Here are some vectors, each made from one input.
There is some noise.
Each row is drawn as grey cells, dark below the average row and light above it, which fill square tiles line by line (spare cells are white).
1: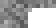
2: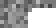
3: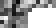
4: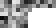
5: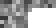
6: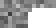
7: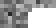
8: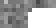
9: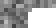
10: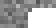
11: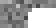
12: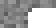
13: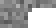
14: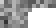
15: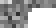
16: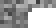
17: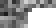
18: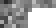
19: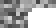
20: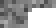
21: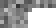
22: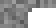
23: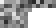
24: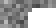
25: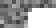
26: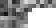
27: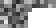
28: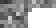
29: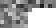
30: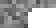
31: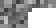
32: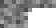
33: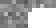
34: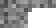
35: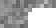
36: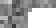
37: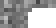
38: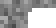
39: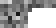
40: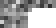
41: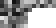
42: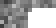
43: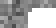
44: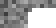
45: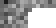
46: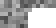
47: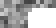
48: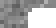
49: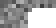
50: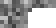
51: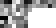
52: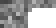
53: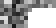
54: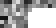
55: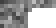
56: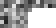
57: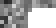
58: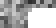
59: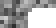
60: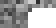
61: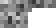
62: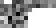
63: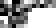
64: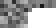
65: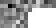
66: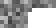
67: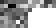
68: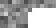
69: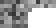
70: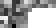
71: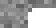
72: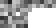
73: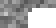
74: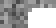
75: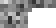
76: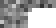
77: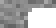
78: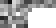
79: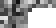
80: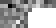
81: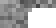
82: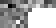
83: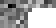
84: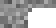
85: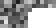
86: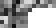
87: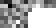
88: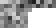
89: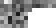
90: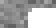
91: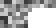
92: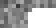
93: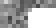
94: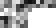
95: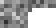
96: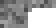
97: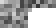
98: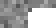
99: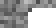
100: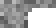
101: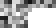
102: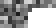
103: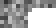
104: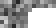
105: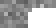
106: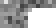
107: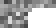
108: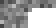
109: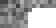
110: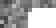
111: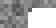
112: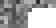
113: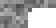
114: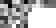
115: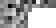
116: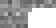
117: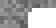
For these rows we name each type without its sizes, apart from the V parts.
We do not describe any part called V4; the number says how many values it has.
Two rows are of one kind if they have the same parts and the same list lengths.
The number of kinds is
3.
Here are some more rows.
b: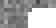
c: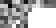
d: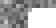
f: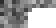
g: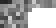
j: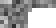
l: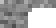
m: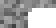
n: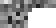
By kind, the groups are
b, d, j, l, m, n
c
f, g

